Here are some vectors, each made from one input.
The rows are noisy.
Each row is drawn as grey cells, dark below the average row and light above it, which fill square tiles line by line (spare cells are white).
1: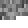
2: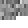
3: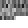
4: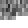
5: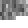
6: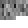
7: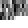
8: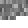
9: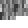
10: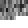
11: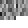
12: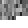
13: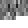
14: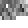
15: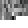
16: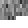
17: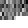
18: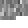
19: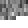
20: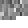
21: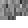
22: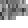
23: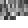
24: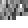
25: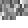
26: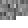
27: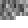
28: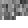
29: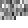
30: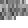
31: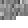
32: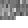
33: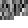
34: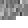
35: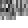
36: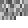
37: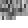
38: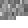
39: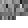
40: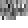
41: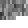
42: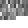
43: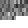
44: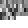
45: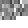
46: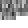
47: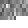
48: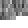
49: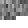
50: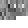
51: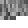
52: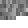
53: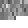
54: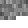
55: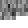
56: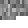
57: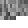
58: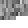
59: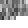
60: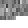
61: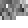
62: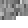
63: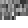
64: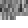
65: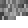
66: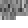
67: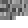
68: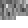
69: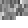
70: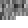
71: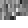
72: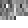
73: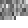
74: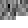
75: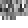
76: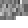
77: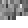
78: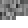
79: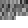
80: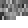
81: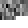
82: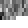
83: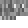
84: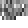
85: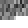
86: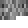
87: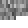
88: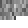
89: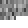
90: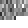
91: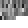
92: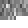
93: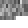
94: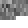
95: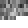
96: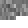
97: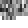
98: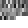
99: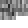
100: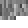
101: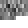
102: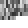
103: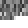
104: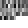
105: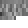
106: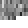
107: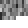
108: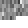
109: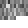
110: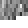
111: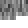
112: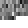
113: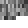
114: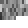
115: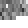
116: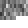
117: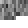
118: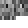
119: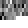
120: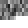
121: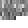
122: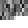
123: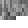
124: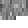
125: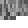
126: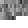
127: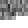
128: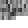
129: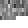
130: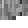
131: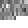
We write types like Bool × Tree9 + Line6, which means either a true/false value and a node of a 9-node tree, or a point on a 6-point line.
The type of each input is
Tree9 × Tree10.
